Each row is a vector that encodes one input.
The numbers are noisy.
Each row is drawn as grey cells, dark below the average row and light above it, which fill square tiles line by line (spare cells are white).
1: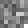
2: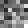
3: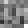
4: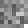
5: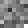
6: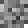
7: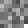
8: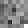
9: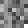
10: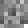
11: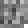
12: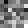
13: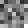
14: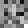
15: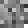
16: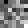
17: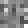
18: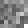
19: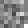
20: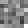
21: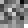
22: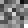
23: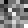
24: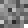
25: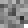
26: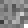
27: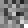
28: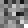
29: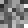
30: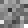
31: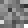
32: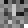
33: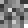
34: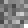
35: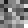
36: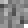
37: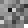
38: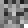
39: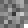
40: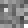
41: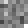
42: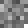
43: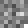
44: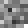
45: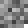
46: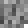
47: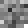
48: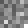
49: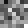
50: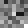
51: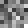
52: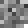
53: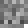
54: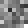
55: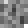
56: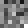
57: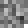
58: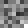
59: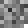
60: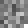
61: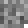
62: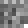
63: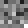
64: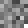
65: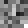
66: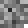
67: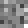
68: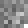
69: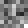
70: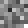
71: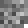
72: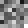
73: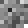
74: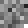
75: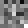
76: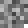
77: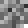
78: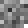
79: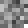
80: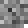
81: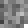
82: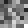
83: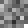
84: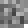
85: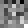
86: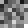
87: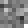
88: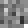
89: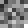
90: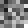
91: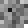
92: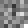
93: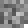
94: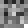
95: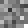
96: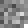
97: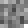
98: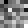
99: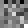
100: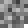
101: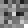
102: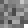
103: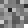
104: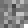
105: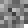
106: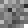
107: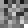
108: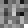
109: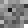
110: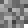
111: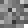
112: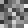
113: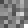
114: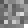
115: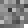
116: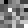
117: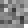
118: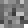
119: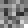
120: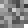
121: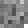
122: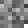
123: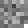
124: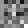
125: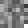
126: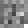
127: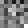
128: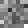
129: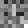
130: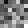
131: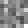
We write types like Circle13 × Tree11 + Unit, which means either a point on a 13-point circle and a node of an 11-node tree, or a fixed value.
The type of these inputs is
Bool × (Line4 + Line6).
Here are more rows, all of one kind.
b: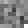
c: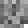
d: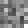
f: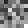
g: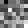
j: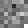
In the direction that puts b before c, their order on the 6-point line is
d, b, c, f, j, g.
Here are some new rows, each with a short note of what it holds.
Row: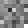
a point on a 4-point line and a true/false value
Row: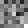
a point on a 4-point line and a true/false value
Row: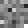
a point on a 4-point line and a true/false value
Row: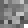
a point on a 6-point line and a true/false value
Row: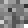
a point on a 4-point line and a true/false value
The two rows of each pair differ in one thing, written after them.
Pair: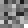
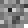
the true/false value
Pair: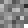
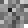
the place on the 4-point line
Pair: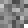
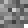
the place on the 4-point line
